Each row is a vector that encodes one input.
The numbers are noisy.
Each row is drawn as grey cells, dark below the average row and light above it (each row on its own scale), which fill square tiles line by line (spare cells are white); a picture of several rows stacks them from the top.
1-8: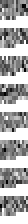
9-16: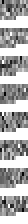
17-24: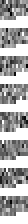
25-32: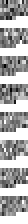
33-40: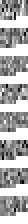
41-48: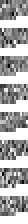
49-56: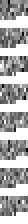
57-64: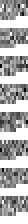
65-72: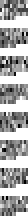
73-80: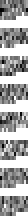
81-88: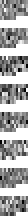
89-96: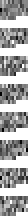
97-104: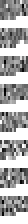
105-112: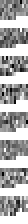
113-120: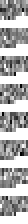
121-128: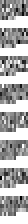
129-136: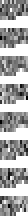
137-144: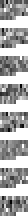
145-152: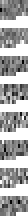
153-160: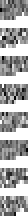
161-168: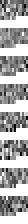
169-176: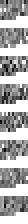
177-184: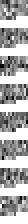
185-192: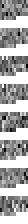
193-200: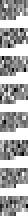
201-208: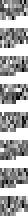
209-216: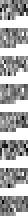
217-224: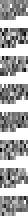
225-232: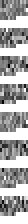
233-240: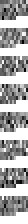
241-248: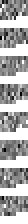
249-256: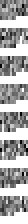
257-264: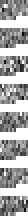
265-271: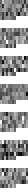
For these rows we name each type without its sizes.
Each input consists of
a point on a line, together with either a point on a circle, or four true/false values.
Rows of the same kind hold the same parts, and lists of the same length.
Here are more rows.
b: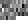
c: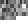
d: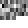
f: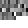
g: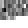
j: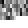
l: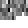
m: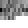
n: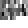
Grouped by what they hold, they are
b, c, d, g, n
f, j, l, m

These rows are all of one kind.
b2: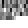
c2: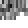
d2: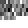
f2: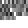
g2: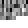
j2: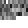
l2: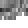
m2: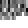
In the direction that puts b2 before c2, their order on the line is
b2, g2, c2, l2, d2, m2, j2, f2.
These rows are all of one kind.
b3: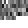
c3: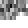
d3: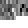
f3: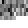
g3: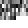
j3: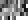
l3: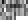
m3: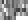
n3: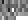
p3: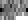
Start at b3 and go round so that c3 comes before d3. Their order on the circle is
b3, g3, p3, c3, m3, j3, n3, d3, f3, l3.
